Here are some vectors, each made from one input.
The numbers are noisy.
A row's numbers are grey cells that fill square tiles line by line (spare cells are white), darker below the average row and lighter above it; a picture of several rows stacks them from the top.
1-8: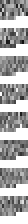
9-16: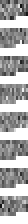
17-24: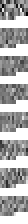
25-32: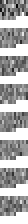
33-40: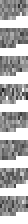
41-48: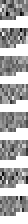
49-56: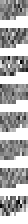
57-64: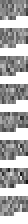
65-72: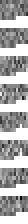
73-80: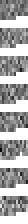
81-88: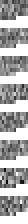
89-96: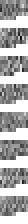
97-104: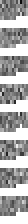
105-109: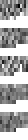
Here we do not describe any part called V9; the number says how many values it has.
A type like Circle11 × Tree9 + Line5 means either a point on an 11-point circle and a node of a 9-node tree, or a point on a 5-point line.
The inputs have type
Line3 × Line5 + Line6 + V9.
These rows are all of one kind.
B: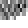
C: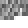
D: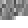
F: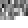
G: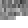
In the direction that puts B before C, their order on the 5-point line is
G, F, B, D, C.
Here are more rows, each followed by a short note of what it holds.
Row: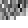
a point on a 3-point line and a point on a 5-point line
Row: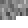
a value of V9
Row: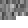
a point on a 6-point line
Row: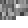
a value of V9
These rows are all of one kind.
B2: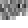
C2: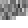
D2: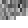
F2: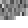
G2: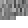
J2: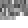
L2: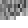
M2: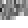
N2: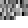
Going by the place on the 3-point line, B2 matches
D2, J2 and L2.
